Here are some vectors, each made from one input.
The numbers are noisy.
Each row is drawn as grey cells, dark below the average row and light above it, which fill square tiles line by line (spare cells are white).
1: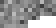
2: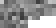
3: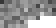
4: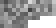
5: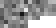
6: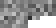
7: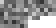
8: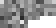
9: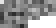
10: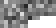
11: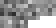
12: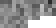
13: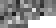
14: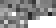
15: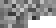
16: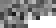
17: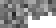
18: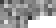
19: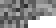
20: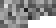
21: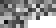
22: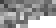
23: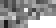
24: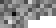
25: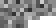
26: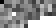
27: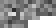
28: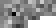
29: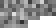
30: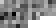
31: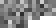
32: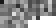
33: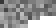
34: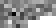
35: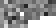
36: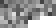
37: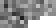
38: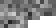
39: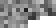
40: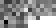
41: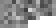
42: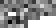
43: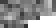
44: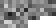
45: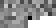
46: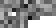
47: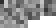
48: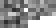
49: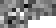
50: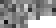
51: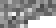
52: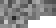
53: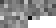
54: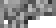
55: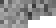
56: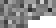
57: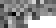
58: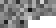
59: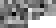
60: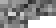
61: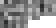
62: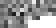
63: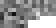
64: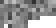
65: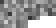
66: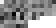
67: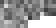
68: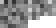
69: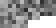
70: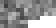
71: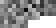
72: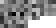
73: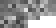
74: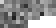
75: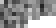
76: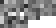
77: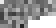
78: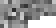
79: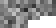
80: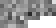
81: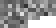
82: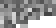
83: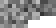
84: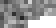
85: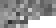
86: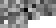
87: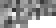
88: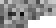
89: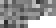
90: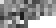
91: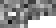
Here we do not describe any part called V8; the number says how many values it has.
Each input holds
a node of a 9-node tree, a true/false value and a value of V8.
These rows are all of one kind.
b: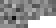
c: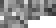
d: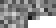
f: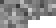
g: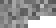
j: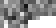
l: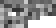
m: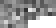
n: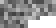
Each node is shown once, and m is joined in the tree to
f and g.
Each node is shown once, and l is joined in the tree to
g.
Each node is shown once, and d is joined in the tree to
c and g.
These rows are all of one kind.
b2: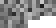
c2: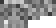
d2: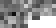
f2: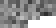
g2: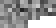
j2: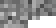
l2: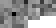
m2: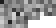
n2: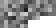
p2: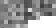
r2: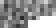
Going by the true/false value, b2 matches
d2, l2 and r2.
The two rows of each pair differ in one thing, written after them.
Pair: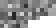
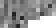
the node of the tree
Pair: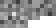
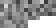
the node of the tree
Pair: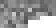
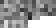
the value of V8
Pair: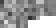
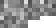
the value of V8
